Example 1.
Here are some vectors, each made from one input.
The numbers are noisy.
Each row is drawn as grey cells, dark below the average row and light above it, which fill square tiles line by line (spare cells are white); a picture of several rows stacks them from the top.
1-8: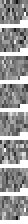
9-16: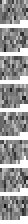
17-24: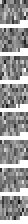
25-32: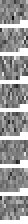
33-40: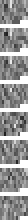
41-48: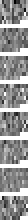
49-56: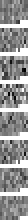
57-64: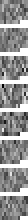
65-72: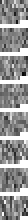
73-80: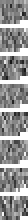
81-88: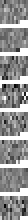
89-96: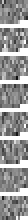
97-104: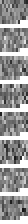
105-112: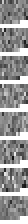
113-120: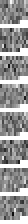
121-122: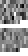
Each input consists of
a node of a 13-node tree and a true/false value.
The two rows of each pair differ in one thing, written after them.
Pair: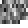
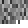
the node of the tree
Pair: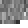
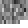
the node of the tree
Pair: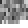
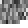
the node of the tree
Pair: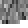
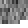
the true/false value
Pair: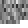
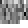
the node of the tree
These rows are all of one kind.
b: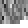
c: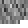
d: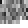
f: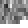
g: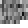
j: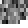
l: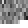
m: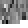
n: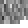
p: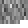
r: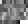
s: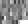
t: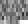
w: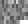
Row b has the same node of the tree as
c, n, p and w.
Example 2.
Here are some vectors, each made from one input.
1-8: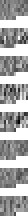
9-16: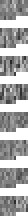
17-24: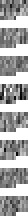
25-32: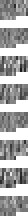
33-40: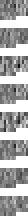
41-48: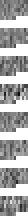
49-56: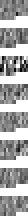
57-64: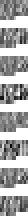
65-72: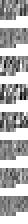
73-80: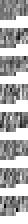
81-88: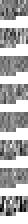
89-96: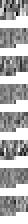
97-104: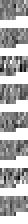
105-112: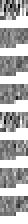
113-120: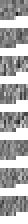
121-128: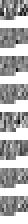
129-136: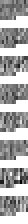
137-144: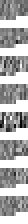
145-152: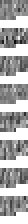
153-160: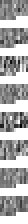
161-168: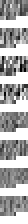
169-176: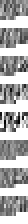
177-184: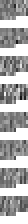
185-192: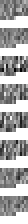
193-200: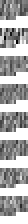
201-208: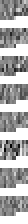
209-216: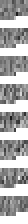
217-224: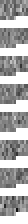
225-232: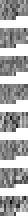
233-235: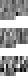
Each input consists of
either one of 5 labels, or three true/false values.
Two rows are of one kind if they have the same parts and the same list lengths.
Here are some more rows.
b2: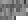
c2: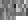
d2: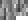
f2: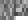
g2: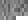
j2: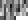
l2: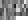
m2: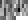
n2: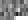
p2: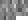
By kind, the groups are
b2, d2, g2, j2, m2, p2
c2, f2, l2, n2

